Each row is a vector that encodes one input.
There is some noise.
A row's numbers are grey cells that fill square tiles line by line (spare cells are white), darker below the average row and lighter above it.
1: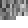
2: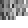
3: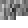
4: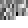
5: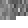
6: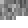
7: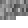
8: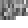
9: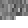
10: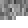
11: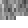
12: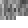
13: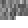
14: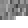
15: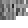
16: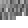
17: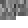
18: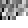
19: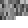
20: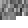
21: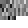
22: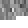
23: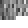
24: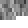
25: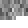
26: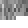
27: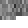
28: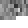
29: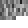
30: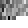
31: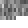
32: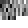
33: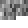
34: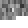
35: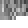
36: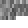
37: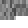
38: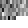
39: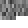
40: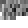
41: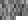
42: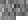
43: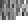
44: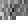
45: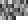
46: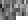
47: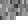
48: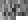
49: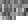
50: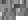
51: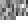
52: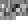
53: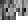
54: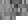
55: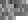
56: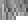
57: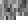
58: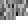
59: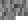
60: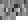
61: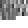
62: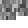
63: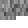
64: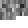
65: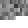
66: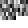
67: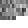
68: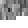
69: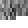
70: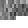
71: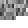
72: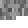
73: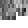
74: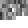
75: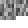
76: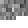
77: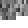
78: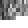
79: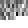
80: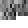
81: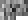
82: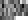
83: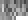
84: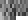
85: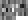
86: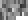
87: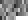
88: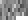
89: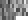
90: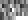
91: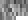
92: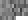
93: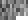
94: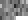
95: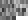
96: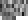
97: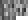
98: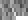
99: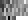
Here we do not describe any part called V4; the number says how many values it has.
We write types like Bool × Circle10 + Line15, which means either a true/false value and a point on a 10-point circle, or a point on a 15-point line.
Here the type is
Bool × V4 × V4 + List2(Line5 × Line5).
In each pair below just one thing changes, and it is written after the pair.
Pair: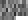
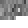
the place on one of the two 5-point lines in item 2 of the list
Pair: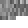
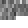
the place on one of the two 5-point lines in item 2 of the list
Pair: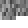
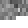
the place on one of the two 5-point lines in item 2 of the list
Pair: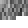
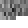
the place on one of the two 5-point lines in item 2 of the list
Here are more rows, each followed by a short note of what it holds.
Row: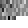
the empty list
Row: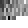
the empty list
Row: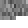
a list of two items
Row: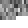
a list of two items
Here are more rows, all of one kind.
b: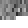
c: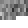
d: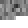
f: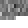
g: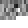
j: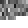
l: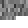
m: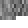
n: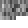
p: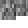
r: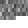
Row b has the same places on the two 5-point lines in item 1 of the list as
f, j, m and r.
